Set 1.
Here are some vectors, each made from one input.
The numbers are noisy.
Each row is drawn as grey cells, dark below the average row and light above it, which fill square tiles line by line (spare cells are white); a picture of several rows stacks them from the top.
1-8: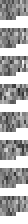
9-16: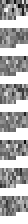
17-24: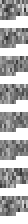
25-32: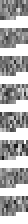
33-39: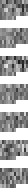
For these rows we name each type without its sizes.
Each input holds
a point on a line.
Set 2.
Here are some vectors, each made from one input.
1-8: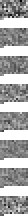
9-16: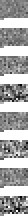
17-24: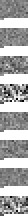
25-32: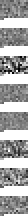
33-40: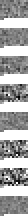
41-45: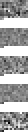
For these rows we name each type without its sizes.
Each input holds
a label.
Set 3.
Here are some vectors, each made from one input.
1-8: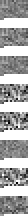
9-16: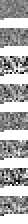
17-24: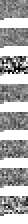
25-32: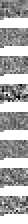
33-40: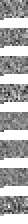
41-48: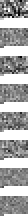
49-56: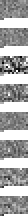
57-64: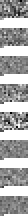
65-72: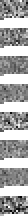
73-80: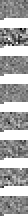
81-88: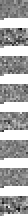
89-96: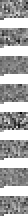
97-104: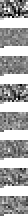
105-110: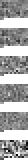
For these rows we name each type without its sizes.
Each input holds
a label.
